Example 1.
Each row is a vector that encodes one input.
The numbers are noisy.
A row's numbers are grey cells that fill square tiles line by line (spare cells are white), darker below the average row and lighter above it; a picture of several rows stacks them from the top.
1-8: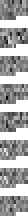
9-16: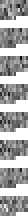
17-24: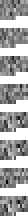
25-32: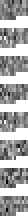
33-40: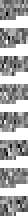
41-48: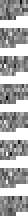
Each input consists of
either a fixed value, or a node of an 8-node tree.
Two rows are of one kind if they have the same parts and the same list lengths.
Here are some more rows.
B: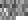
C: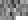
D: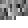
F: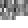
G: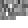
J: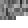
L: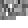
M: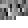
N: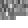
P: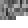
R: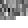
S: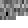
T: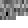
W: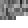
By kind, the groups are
B, C, F, G, J, L, N, P, R, S, T, W
D, M

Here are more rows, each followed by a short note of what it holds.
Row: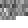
a node of an 8-node tree
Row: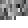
a fixed value
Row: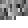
a fixed value
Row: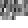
a node of an 8-node tree
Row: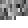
a fixed value
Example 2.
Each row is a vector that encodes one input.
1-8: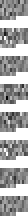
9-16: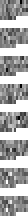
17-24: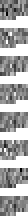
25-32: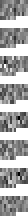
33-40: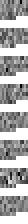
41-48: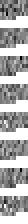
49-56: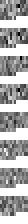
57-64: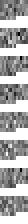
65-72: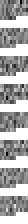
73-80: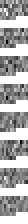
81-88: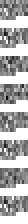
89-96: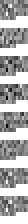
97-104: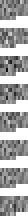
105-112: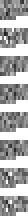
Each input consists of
either a fixed value, or a node of a 10-node tree.
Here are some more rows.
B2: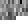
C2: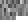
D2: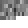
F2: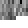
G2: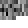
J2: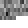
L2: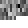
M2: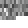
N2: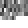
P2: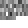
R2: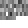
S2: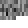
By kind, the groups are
B2, C2, D2, F2, G2, J2, M2, N2, P2, R2, S2
L2

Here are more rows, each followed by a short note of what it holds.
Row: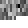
a fixed value
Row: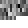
a fixed value
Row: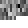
a fixed value
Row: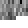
a node of a 10-node tree
